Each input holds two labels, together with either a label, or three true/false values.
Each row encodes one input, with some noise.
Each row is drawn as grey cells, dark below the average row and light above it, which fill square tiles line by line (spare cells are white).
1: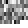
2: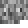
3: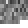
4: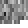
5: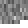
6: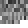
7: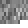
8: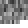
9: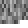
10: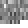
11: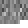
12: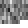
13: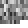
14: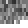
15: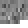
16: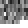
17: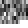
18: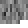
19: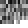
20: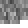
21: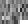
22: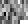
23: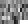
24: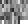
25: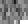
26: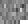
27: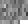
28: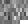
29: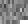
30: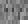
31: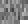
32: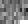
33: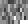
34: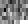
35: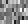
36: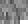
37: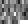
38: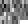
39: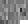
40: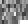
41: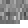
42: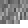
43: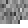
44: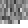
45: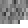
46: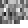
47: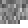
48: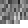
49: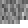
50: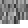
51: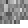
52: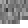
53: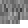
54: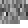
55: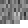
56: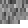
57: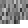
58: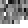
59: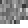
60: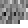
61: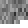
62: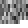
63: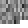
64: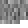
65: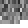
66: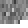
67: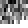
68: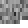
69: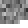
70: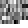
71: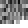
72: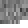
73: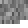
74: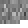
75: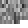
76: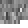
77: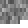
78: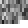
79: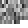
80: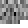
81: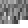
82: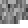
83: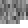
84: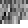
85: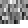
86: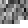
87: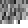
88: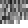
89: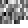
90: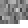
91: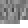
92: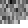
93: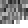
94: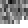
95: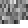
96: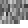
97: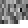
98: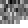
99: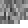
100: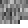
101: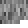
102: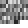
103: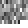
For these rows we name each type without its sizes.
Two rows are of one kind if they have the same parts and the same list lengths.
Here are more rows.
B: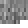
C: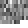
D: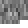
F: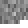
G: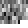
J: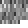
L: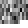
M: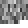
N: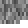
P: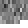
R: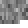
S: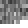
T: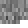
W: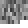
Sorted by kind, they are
B, D, F, G, J, L, M, N, R, S, T, W
C, P

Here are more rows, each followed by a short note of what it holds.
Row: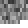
three labels
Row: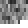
two labels and three true/false values
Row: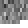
three labels
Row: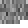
three labels
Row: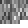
three labels
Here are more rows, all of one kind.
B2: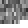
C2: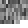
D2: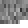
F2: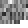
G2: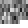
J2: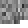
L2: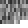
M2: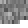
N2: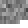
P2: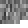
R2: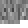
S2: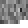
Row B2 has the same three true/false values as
J2 and P2.
